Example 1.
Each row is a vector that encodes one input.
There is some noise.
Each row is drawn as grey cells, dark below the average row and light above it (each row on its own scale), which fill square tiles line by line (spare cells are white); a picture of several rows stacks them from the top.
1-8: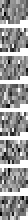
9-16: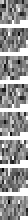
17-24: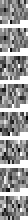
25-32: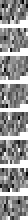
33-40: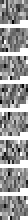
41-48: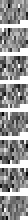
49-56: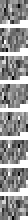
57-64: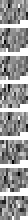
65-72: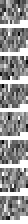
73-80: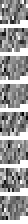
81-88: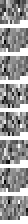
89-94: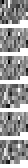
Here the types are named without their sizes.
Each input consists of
four true/false values.
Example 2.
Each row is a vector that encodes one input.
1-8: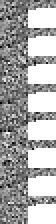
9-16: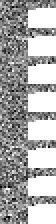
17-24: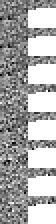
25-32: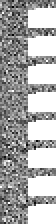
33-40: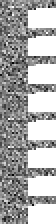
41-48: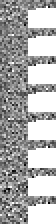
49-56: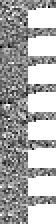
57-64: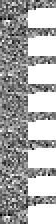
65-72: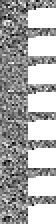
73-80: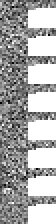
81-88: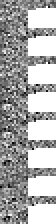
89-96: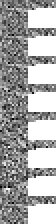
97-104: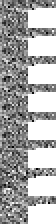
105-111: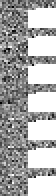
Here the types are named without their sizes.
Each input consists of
a point on a circle.
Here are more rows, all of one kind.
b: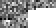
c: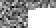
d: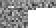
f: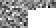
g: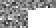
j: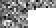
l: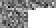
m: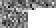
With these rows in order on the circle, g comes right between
f and m.
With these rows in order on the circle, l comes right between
c and m.
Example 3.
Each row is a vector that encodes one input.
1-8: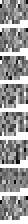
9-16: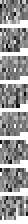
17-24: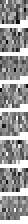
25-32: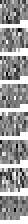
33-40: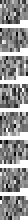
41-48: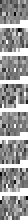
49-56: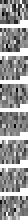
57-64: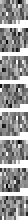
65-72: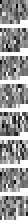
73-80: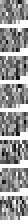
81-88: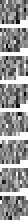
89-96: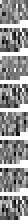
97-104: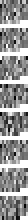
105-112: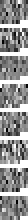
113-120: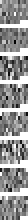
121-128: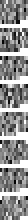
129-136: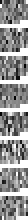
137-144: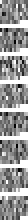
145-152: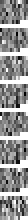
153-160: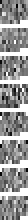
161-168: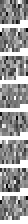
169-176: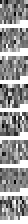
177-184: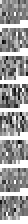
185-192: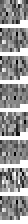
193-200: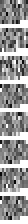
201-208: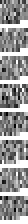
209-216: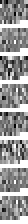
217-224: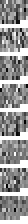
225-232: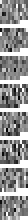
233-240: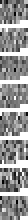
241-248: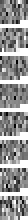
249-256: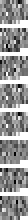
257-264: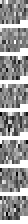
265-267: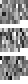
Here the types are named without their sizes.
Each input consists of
either a fixed value, or four true/false values.
